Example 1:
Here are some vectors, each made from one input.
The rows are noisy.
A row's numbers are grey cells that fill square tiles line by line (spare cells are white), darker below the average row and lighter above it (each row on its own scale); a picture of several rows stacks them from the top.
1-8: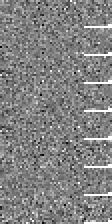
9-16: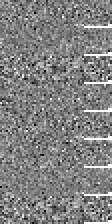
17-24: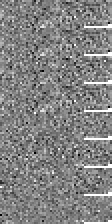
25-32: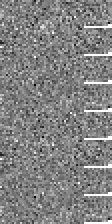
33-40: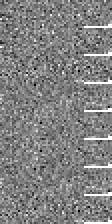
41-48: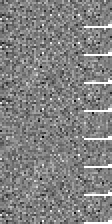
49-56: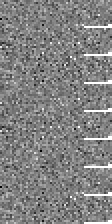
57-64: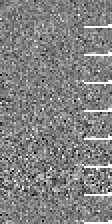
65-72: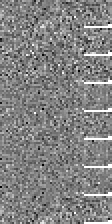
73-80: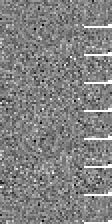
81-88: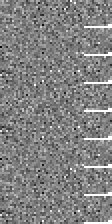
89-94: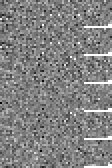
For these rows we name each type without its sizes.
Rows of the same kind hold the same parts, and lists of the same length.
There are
2 kinds of row.
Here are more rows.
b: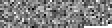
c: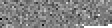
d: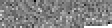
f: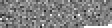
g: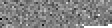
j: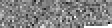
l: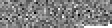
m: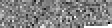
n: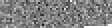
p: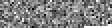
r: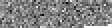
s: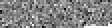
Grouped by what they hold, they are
b, p
c, d, f, g, j, l, m, n, r, s

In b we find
a fixed value.
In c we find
a point on a circle.
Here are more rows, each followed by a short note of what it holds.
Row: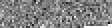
a point on a circle
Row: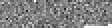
a point on a circle
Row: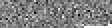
a point on a circle
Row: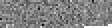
a point on a circle
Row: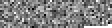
a fixed value
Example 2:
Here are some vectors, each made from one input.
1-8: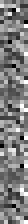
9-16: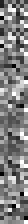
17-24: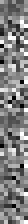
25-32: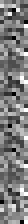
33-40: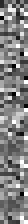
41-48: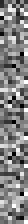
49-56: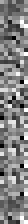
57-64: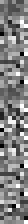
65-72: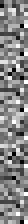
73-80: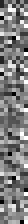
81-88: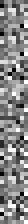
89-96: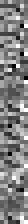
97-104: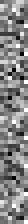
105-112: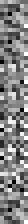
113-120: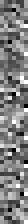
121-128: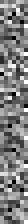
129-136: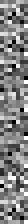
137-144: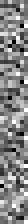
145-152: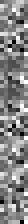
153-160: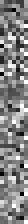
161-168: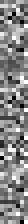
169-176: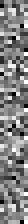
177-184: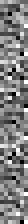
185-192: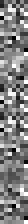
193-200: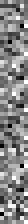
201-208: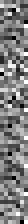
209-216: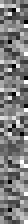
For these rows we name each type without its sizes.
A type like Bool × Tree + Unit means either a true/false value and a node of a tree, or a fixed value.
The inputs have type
Line.
